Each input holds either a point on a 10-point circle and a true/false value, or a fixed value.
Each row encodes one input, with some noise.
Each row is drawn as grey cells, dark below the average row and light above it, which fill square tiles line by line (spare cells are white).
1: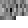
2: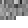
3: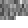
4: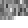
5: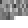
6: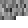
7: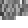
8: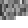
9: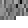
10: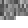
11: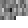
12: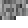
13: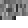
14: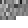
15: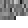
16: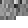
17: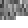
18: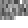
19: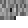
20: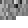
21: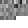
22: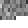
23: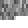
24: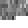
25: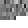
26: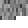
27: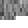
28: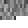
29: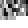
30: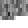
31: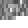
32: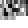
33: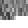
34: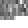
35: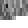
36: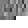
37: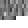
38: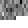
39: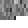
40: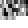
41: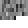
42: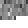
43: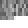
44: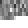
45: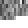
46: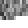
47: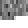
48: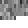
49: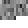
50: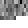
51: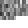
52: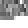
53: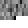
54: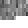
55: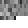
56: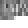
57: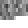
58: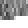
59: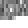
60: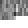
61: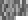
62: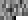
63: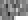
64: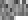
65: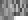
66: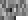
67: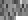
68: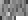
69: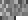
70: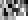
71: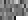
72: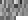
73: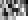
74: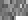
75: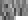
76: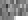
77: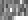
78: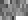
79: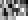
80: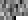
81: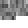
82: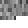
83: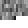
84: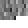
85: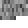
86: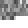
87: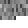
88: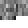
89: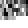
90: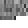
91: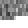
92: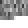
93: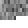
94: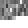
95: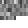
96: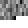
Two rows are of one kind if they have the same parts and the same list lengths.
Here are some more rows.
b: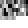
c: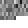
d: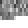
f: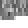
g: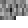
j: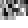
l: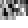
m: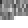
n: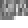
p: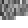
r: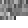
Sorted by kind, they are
b, j, l
c, d, f, g, m, n, p, r

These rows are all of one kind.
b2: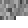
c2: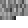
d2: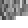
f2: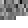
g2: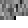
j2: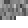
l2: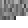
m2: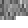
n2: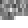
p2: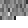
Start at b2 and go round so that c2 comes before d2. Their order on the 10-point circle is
b2, p2, j2, m2, g2, c2, d2, l2, f2, n2.
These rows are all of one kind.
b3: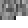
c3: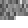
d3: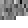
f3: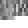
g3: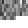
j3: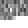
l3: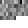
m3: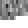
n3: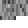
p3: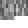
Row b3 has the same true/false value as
d3, l3 and n3.
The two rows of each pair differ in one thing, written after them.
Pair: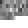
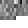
the true/false value
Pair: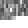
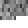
the true/false value
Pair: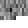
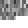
the true/false value
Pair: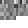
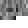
the place on the 10-point circle
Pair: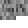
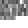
the true/false value
